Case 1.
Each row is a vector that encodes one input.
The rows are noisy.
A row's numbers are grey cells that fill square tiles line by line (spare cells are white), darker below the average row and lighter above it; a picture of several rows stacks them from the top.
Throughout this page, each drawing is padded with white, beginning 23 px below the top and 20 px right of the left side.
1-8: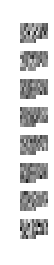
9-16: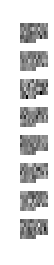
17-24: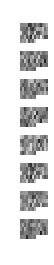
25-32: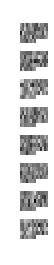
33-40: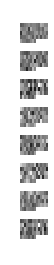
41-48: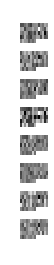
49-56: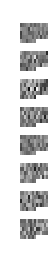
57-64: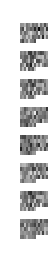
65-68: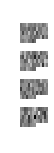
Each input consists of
a point on a 6-point line, together with either a fixed value, or a node of a 7-node tree.
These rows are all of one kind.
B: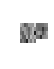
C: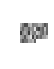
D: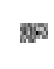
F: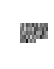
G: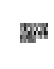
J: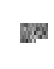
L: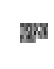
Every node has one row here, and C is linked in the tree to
G.
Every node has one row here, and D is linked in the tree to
B.
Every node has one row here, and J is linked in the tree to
B, G and L.
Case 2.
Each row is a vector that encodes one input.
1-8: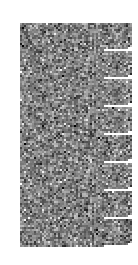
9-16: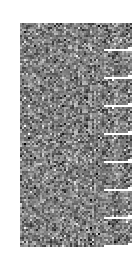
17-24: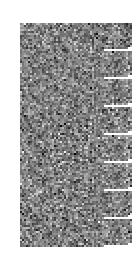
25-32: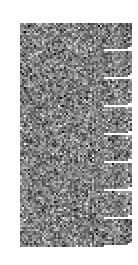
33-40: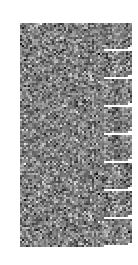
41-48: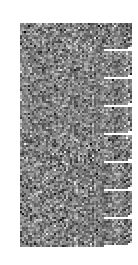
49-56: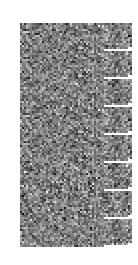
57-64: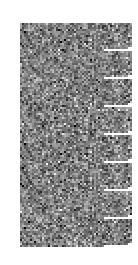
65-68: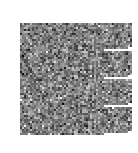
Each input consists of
either a point on an 8-point circle, or a node of a 9-node tree.
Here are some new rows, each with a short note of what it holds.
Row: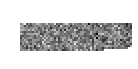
a point on an 8-point circle
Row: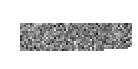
a point on an 8-point circle
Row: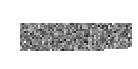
a point on an 8-point circle
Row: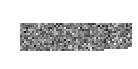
a point on an 8-point circle
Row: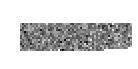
a point on an 8-point circle
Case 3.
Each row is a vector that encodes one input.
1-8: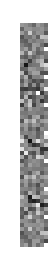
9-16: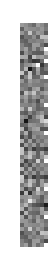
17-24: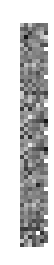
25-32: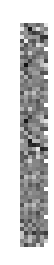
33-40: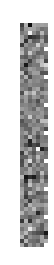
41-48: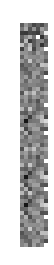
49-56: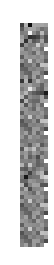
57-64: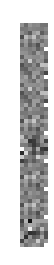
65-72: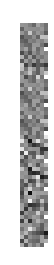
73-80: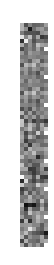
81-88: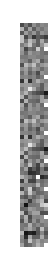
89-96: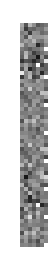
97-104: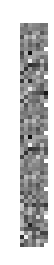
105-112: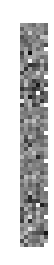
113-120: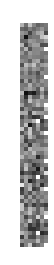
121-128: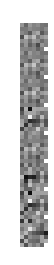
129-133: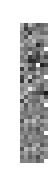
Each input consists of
either a point on each of two 3-point lines, or three true/false values.
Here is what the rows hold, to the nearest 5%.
About 20% of them hold a point on each of two 3-point lines. The rest hold three true/false values.
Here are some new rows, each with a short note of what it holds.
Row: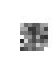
a point on each of two 3-point lines
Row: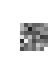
a point on each of two 3-point lines
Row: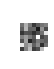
a point on each of two 3-point lines
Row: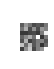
a point on each of two 3-point lines
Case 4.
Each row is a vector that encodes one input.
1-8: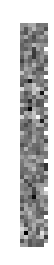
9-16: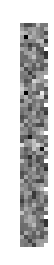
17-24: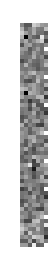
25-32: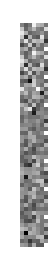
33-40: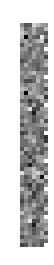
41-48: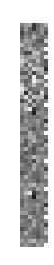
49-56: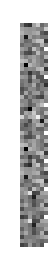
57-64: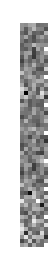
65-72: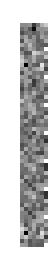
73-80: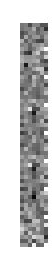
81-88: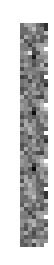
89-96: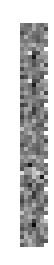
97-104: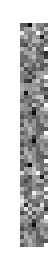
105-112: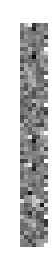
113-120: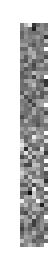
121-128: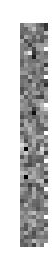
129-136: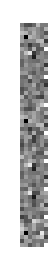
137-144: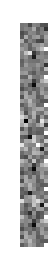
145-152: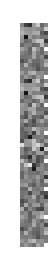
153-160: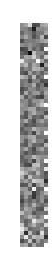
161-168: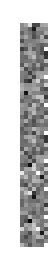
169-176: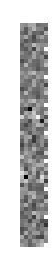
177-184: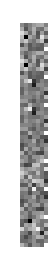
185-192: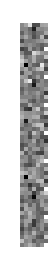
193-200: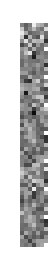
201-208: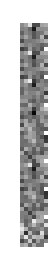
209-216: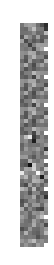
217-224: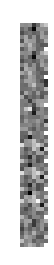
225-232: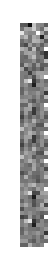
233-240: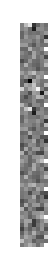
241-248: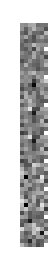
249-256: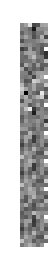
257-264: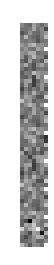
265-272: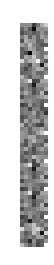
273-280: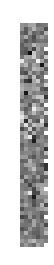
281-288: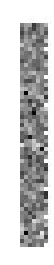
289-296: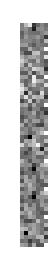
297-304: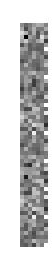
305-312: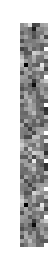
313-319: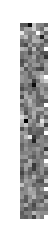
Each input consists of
either a point on each of two 3-point lines, or three true/false values.
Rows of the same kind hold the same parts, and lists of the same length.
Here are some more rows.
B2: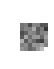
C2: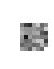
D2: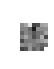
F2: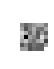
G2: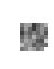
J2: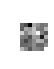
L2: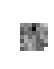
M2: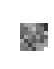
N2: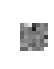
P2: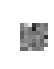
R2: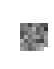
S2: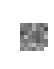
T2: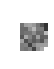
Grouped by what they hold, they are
B2, D2, G2, L2, M2, N2, P2, R2, S2, T2
C2, F2, J2

